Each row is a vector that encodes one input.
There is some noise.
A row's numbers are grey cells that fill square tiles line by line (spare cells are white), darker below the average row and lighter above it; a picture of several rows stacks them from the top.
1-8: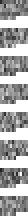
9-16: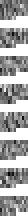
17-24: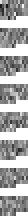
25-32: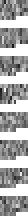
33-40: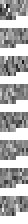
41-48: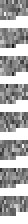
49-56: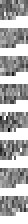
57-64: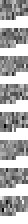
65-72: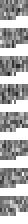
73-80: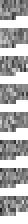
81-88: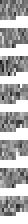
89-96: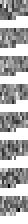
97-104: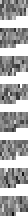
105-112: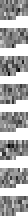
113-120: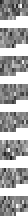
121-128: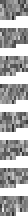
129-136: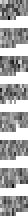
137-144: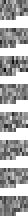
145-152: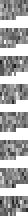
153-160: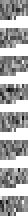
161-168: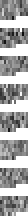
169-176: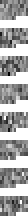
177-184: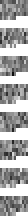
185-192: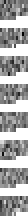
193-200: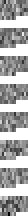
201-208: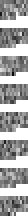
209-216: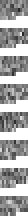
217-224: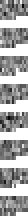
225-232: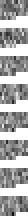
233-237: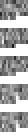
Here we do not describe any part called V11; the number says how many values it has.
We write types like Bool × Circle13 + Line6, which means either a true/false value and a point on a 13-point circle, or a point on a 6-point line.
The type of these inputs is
(Bool × Bool × Bool + Tree15) × V11.
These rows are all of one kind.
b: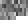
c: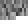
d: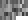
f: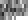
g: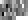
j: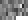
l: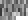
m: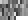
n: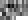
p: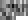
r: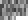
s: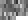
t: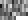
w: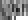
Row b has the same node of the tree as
c, l and r.
